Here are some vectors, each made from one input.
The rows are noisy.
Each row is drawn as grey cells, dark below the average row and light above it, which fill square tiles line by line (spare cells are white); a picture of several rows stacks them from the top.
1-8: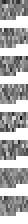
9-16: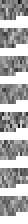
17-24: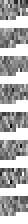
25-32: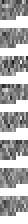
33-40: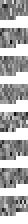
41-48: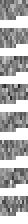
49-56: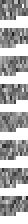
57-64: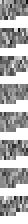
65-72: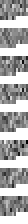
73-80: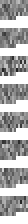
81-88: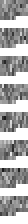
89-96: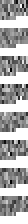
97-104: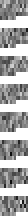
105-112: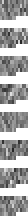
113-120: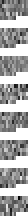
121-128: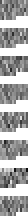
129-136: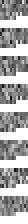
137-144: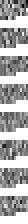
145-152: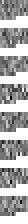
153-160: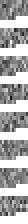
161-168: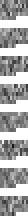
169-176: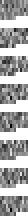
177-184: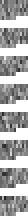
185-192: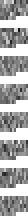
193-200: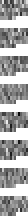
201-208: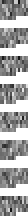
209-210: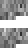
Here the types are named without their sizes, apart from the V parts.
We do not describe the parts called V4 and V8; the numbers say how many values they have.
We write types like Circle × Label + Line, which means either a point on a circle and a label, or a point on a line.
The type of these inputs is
Bool × V4 + Line + V8.
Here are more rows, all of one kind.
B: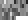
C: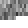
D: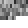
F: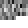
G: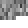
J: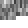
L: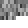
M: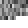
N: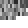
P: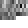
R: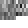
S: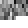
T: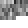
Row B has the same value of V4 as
F, P and R.
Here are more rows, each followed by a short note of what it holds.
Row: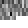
a value of V8
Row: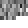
a true/false value and a value of V4
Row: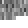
a point on a line
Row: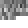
a true/false value and a value of V4
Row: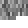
a point on a line
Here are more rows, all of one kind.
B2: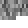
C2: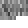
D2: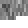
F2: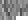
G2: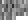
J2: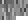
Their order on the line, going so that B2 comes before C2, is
D2, B2, C2, F2, J2, G2.
